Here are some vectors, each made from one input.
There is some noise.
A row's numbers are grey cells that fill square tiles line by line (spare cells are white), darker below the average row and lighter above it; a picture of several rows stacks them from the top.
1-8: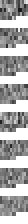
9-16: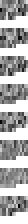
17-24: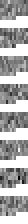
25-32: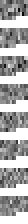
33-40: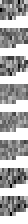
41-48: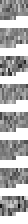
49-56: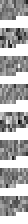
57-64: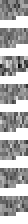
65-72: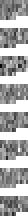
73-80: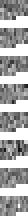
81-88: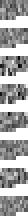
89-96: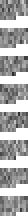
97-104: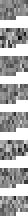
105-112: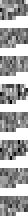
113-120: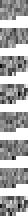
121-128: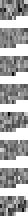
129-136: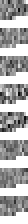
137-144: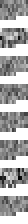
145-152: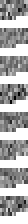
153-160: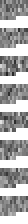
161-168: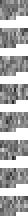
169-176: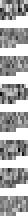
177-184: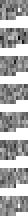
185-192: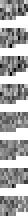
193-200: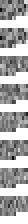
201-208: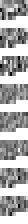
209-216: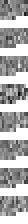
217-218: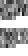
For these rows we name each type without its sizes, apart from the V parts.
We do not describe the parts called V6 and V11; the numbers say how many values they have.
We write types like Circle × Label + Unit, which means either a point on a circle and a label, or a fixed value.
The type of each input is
(Bool × Bool × Bool + V6) × Line + V11.
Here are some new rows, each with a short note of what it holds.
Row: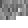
a point on a line and three true/false values
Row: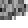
a value of V11
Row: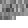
a point on a line and a value of V6
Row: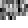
a value of V11
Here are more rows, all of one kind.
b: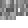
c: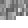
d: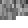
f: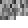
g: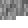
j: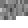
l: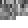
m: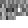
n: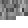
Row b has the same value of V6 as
g and j.
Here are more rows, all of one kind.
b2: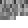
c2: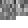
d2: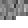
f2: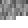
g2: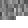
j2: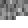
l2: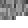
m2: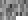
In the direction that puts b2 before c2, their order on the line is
j2, l2, d2, g2, f2, m2, b2, c2.
